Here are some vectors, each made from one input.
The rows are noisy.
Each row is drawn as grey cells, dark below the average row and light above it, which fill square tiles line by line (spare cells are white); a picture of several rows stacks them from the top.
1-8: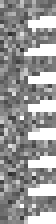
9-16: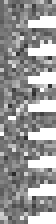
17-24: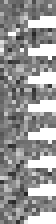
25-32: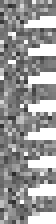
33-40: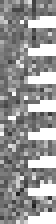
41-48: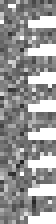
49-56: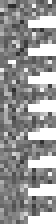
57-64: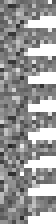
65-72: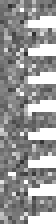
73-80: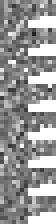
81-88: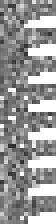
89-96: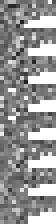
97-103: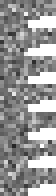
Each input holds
four true/false values.
